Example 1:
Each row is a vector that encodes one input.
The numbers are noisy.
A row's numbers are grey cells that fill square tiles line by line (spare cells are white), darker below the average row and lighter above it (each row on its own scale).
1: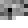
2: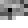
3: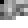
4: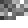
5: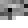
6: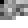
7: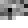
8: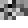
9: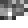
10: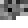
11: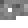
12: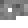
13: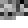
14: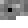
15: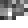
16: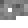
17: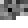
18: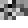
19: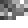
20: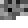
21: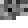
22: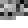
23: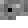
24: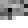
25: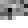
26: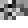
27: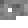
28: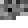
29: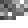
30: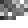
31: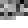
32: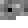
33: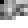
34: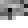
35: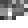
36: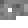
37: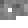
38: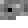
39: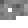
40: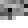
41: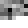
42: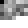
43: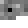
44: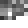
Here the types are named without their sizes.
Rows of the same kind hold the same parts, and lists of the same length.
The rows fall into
2 kinds.
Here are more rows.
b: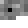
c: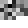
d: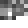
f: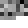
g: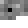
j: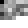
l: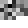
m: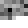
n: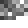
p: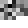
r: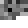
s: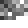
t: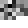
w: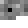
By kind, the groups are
b, d, f, g, j, m, n, r, s, w
c, l, p, t

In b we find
three true/false values.
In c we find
a fixed value.
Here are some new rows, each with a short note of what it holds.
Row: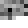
three true/false values
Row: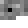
three true/false values
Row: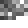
three true/false values
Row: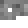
three true/false values
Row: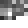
three true/false values
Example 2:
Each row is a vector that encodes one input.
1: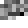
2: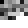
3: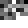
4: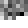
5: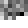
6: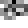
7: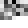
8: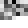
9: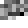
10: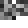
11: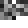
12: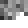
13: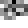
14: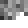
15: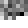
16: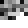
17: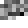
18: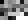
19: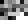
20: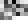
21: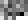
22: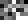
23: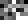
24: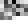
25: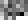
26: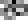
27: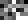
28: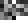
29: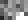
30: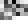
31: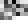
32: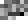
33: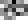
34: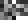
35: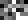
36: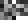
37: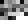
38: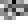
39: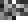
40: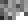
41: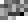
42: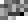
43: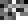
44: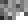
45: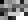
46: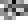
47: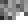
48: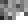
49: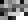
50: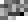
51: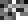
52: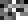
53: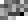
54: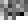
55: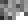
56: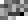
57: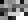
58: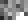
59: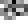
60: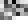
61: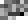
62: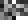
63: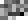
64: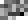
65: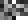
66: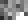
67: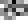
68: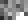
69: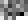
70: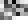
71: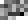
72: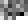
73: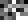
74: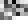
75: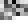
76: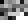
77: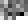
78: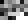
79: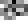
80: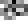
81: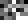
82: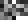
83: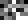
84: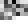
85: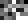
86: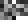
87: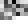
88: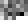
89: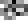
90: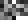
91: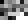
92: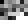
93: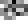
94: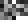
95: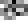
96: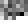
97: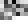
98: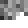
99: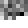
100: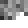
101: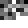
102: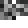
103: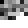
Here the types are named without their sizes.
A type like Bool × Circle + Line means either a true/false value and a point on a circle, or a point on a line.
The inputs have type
Bool × Bool × Bool.
